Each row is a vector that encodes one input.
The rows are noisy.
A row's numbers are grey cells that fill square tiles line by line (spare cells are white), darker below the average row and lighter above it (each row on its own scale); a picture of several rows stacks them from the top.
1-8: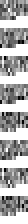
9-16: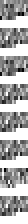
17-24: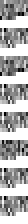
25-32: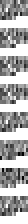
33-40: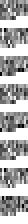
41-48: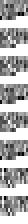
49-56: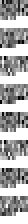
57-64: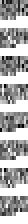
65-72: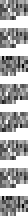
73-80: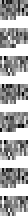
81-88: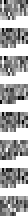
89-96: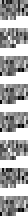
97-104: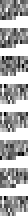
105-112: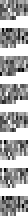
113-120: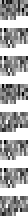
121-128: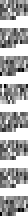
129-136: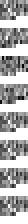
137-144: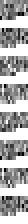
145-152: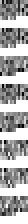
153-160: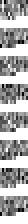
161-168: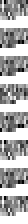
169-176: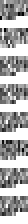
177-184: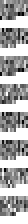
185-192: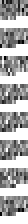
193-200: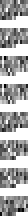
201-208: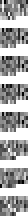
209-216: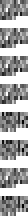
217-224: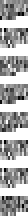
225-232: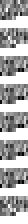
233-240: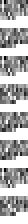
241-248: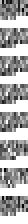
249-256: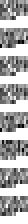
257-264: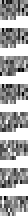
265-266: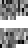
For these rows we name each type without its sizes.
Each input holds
a label.
